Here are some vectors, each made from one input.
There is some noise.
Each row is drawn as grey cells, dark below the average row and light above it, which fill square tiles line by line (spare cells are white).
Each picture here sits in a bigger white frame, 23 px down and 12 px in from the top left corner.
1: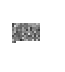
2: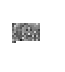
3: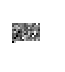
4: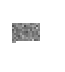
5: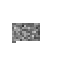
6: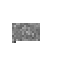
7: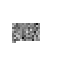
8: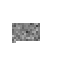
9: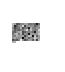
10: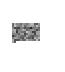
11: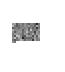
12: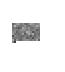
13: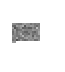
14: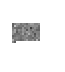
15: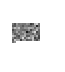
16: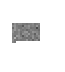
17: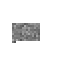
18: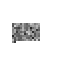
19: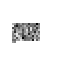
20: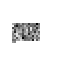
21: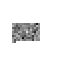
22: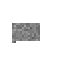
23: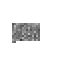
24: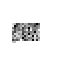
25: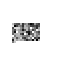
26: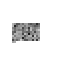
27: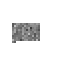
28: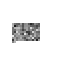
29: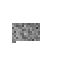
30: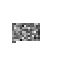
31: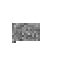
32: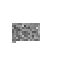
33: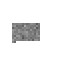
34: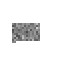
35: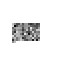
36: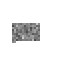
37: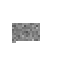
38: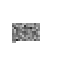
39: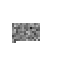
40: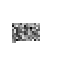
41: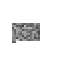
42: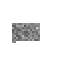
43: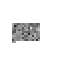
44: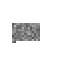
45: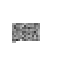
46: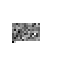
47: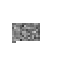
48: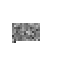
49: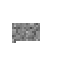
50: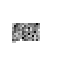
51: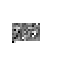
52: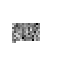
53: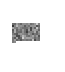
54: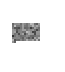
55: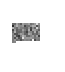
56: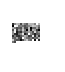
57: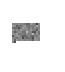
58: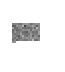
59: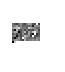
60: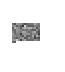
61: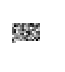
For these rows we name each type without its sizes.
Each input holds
a list of points on a line.
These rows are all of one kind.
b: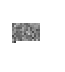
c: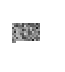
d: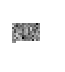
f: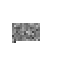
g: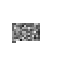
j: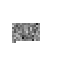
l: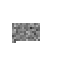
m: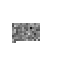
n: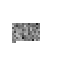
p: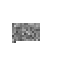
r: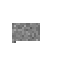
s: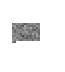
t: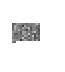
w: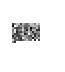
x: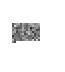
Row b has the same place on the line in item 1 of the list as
f, j, p and s.
